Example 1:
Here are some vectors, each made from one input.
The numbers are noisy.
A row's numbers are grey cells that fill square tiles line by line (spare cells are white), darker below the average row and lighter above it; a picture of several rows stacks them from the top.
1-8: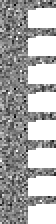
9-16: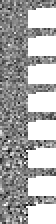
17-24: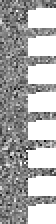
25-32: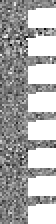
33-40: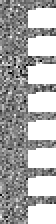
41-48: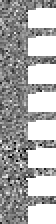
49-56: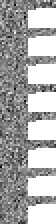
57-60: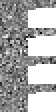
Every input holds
a true/false value, together with either a fixed value, or a node of a 7-node tree.
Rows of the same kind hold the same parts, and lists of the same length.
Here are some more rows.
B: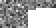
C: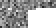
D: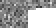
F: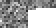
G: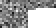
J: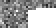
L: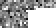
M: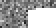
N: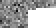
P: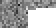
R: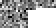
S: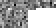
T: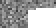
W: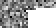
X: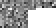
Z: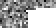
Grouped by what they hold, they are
B, C, D, F, G, J, M, N, P, S, T, X
L, R, W, Z

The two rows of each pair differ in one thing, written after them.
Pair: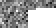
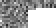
the node of the tree
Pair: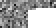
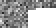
the node of the tree
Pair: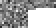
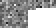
the true/false value
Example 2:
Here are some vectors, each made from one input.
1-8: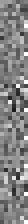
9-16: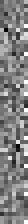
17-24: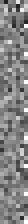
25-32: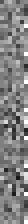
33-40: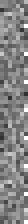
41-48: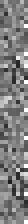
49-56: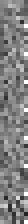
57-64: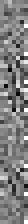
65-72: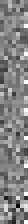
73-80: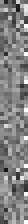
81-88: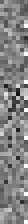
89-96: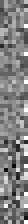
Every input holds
a point on a 13-point line and a true/false value.
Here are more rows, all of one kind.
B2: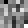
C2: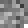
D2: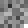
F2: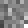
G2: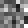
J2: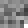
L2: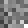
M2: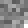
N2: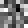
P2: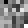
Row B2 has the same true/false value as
G2, N2 and P2.
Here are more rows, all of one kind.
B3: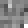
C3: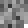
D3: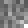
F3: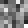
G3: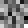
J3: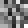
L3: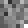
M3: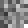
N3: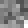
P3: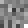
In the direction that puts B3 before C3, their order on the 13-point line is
G3, N3, J3, B3, P3, D3, L3, M3, F3, C3.
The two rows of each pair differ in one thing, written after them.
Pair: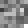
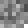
the place on the 13-point line
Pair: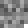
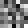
the true/false value
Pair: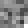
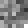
the place on the 13-point line
